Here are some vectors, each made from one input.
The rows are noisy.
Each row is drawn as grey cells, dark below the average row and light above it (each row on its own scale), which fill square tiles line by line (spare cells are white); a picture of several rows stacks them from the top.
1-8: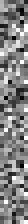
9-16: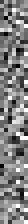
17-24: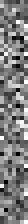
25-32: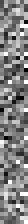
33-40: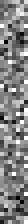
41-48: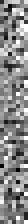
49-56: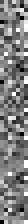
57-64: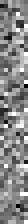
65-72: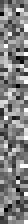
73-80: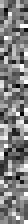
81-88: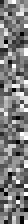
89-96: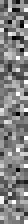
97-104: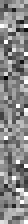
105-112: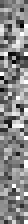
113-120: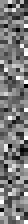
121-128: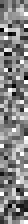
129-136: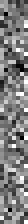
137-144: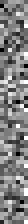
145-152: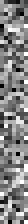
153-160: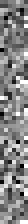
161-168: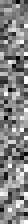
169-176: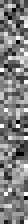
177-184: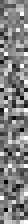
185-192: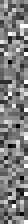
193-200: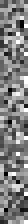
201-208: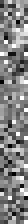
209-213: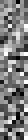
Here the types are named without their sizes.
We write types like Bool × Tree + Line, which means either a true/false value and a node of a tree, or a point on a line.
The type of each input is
Circle.
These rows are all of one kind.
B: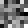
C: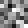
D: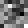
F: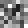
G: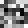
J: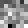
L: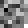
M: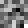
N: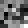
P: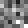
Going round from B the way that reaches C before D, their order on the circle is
B, P, C, G, J, D, F, L, N, M.
